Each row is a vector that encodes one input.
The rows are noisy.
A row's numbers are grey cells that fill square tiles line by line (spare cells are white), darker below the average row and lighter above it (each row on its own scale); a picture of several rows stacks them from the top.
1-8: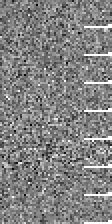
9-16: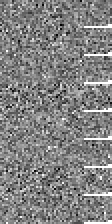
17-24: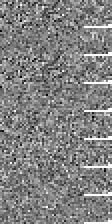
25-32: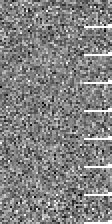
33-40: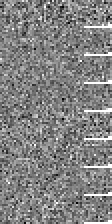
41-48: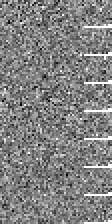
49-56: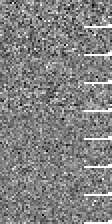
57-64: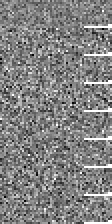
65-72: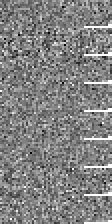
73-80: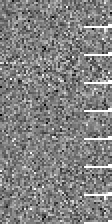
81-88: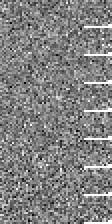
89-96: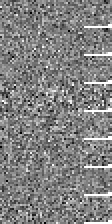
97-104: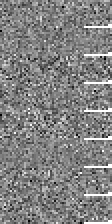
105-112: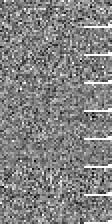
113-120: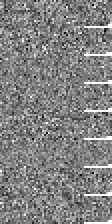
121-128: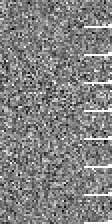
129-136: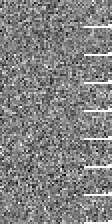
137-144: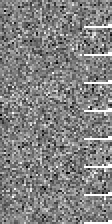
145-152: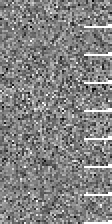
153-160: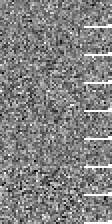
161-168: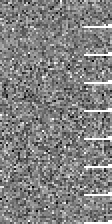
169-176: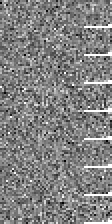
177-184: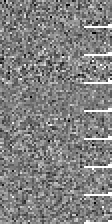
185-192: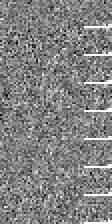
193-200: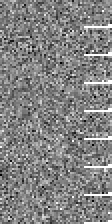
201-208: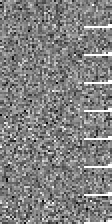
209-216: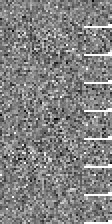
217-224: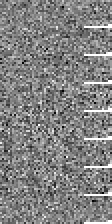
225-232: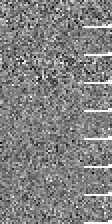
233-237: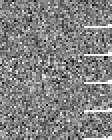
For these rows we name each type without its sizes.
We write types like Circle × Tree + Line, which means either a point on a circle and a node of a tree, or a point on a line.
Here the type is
(Bool × Label + Line) × Line + Circle.
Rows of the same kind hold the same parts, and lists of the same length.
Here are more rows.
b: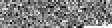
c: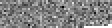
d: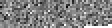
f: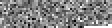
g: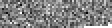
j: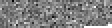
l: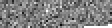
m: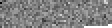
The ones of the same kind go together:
b, c, f
d, m
g, j, l

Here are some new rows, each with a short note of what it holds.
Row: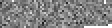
a point on each of two lines
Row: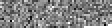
a label, a point on a line and a true/false value
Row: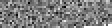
a point on a circle
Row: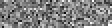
a point on a circle
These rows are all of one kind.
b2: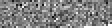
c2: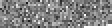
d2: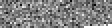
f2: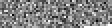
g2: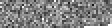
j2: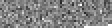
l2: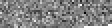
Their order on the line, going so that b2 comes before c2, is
b2, d2, f2, l2, j2, g2, c2.
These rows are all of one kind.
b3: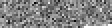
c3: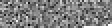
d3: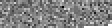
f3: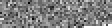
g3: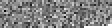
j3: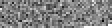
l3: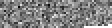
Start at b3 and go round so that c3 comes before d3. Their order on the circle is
b3, c3, f3, d3, g3, l3, j3.
